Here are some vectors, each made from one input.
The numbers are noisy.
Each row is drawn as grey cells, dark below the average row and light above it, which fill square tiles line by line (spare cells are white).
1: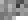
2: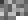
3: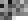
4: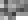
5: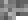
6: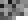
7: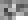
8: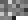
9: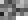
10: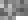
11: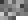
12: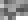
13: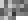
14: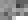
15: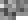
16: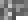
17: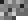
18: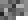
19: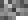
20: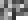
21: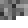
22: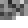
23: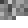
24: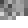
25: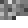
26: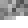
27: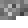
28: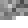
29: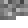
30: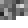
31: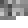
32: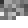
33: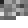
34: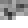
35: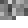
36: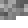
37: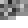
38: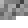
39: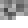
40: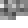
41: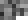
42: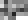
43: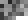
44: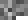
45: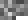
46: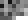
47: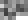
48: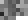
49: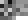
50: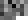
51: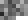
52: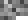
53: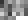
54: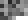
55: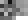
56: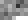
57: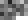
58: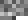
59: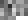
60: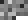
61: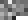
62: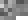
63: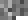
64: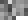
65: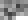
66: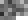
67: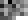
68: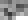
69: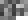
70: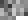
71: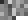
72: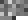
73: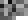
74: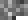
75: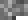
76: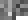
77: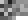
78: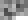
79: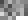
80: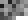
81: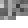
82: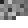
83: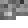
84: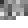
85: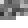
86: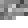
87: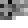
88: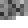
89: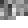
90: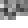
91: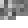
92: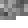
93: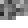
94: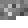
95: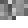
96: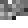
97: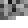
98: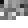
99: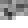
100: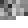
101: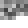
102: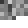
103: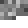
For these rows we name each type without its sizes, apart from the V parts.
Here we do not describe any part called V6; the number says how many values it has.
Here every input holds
a node of a tree, together with either a node of a tree, or a value of V6.
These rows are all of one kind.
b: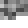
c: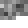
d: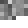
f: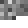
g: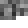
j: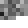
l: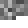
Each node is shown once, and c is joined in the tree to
b and l.
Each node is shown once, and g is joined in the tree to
j and l.
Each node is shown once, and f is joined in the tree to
d and l.
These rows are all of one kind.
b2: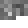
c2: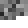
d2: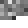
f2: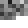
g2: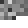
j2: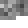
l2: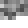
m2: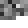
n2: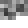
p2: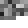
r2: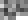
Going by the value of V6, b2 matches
f2, n2 and r2.
